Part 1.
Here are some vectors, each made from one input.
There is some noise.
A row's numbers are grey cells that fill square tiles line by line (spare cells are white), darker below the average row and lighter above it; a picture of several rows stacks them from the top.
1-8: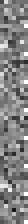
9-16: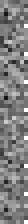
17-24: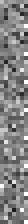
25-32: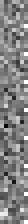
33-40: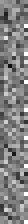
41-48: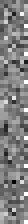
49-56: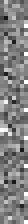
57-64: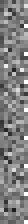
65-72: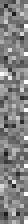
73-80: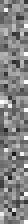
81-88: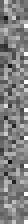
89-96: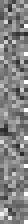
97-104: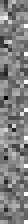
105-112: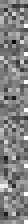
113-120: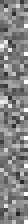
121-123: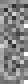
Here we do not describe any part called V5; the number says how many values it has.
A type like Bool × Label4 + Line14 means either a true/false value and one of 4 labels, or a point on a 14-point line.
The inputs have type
(Line7 + Line10) × V5.
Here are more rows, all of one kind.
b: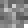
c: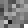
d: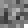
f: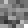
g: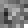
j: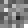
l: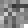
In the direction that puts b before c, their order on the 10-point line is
j, b, c, g, d, l, f.
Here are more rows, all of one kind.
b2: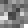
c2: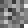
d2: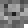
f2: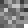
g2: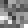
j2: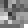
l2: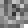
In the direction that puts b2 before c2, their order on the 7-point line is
b2, d2, l2, j2, g2, f2, c2.
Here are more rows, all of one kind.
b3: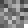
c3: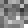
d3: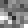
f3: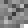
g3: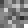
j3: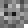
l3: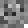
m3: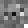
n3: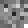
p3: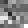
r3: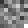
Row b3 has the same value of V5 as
g3, n3 and r3.
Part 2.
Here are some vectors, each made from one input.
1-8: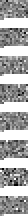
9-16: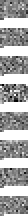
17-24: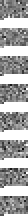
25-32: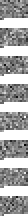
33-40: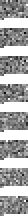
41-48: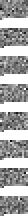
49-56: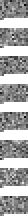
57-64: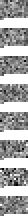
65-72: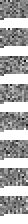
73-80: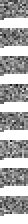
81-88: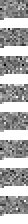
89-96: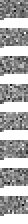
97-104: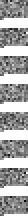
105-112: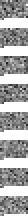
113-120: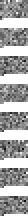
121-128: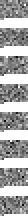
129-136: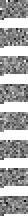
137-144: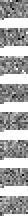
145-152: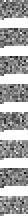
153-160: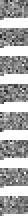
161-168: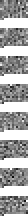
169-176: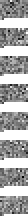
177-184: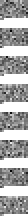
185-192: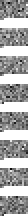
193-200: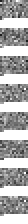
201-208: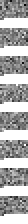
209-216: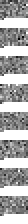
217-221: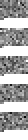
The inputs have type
List3(Line9).
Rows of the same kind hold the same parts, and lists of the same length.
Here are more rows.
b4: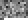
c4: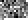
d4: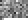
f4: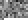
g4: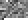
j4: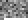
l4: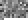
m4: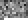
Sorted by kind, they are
b4, m4
c4
d4, f4, g4, l4
j4

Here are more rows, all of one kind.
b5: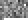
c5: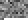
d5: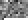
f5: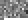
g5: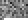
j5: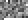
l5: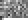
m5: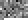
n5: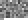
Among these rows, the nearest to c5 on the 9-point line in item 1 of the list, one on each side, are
d5 and g5.
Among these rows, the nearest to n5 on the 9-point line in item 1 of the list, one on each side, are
b5 and f5.
